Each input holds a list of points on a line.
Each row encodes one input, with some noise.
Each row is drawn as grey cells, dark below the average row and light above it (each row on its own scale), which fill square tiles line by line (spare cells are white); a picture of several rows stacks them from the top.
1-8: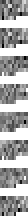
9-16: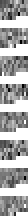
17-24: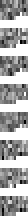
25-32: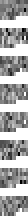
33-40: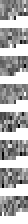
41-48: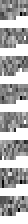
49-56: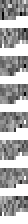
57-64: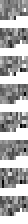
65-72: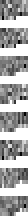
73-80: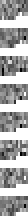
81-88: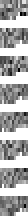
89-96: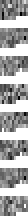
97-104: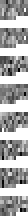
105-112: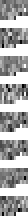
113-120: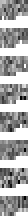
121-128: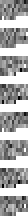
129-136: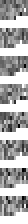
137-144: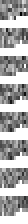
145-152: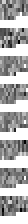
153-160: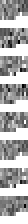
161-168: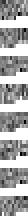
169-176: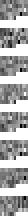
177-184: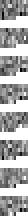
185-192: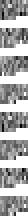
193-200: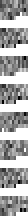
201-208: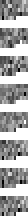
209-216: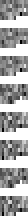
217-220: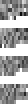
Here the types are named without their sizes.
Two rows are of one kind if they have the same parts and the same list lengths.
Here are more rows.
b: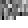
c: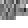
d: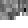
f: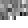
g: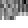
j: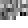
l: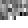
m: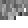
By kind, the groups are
b, d
c
f, g, j, l, m

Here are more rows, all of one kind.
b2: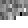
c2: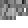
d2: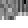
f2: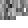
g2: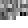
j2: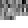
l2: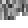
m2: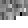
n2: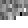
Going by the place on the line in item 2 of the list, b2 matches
c2, j2 and n2.
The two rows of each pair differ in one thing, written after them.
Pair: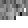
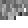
the place on the line in item 2 of the list
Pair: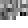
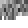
the place on the line in item 1 of the list
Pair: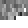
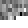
the place on the line in item 1 of the list
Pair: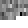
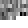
the place on the line in item 2 of the list
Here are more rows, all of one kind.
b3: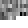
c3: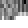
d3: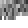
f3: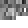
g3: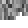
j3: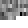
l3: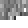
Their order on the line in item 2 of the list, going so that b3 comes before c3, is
g3, l3, d3, b3, j3, c3, f3.
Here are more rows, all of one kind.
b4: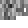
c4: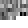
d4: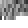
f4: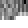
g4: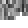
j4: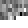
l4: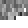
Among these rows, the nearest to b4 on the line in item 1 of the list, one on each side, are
g4 and l4.
